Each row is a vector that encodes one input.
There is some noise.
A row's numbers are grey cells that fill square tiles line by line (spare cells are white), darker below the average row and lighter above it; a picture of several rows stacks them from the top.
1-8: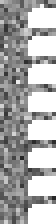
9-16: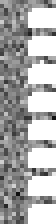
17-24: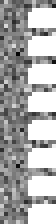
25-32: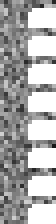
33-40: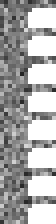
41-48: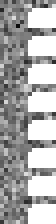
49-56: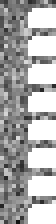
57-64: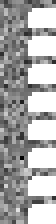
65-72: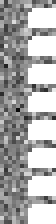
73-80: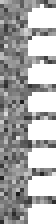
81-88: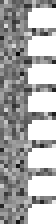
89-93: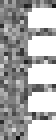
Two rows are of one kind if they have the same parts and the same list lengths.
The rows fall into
2 kinds.
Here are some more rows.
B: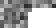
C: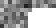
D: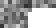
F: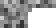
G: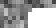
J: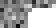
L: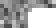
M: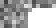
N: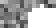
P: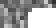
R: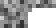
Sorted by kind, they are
B, C, D, G, P
F, J, L, M, N, R

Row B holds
a point on a 3-point line, a point on a 4-point line and a true/false value.
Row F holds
one of 5 labels and a true/false value.
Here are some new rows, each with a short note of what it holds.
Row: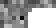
a point on a 3-point line, a point on a 4-point line and a true/false value
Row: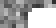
a point on a 3-point line, a point on a 4-point line and a true/false value
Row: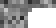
a point on a 3-point line, a point on a 4-point line and a true/false value
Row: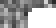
a point on a 3-point line, a point on a 4-point line and a true/false value
